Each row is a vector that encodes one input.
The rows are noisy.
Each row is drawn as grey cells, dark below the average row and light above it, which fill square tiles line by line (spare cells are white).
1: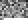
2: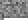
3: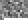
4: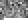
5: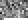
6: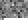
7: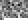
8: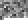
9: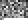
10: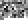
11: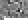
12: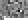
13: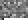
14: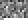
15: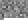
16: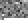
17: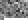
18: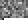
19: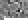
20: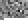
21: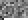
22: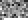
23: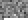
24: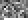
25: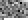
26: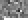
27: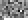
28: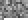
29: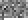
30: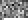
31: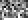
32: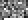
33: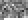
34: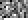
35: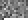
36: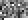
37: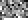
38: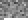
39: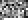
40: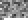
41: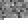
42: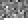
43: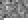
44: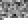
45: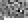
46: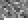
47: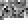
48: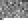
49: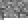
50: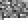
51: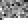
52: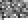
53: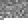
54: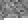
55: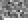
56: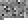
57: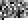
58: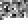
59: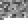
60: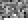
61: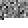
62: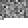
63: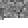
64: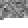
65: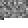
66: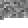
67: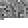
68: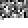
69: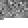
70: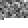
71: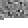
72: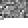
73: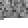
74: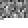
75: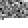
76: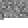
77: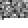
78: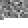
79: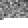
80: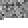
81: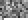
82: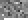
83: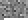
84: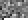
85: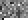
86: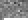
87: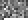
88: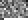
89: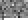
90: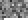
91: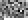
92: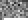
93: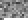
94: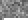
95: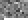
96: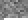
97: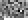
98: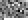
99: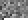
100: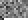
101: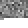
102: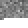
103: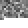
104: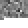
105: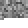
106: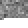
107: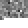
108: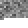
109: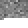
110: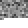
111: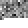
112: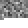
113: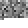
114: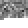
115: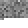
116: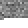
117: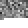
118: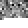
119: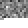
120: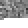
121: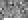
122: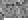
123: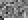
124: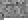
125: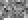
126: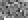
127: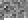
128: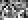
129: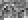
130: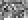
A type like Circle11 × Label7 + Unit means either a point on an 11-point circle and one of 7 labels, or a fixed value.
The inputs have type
(Bool × Bool × Bool + Unit) × Line5 + Line6.
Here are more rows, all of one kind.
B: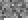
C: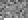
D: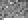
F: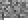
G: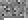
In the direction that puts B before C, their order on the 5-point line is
F, G, B, D, C.
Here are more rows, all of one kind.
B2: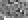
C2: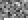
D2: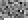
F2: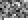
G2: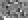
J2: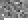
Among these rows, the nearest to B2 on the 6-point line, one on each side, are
F2 and G2.
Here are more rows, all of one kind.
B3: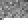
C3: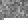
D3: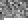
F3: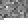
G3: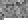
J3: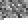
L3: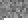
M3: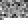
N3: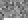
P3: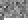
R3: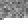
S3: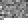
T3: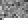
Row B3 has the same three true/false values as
J3, L3, N3 and R3.
